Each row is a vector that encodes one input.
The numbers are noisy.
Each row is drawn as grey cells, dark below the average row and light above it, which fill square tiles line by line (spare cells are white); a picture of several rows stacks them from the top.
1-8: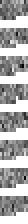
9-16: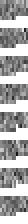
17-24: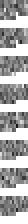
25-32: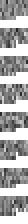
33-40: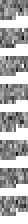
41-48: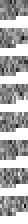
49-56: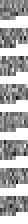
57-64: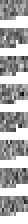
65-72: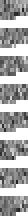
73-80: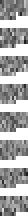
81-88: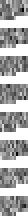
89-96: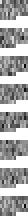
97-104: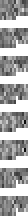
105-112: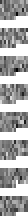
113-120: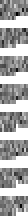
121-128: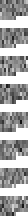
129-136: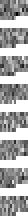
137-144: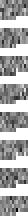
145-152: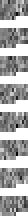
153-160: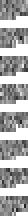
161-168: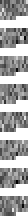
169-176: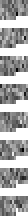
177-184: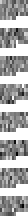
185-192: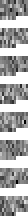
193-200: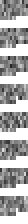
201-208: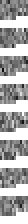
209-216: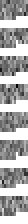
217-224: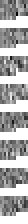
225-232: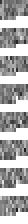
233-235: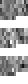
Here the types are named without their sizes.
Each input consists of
three labels, together with either a point on a line, or a node of a tree.
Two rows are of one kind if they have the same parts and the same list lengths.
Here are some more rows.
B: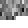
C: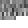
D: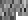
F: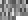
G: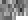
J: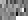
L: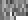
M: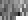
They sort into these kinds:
B, D, F, G
C, J, L, M

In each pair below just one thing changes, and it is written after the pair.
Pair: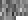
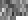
the node of the tree
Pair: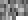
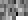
one of the three labels
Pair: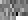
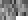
the node of the tree
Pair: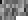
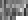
the node of the tree
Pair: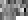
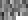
one of the three labels
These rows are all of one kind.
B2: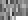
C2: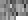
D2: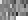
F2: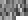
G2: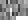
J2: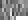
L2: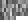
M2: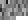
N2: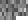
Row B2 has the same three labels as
G2, J2 and L2.
